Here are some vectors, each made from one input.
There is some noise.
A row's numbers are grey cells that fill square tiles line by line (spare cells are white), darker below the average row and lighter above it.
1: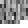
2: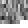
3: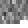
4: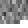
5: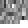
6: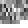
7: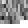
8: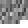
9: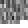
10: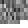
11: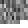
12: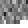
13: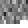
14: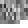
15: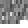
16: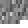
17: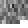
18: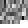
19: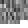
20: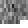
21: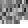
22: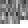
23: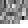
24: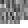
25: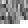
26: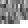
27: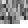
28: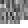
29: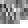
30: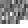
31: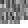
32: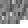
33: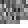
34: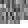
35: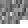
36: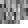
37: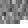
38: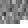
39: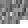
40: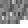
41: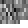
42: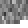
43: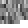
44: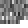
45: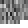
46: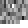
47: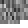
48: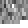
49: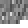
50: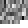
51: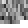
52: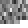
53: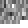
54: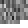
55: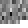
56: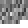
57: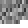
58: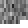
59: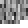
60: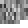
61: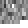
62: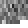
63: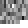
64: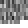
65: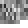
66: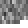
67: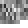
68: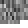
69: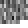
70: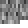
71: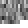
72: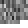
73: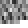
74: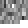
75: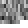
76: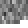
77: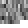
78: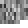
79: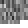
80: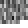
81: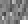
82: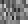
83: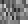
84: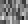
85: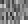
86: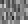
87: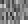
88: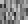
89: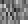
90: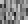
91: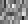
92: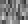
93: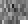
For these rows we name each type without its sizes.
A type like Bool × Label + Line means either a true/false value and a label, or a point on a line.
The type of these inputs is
Bool × Bool × Bool.
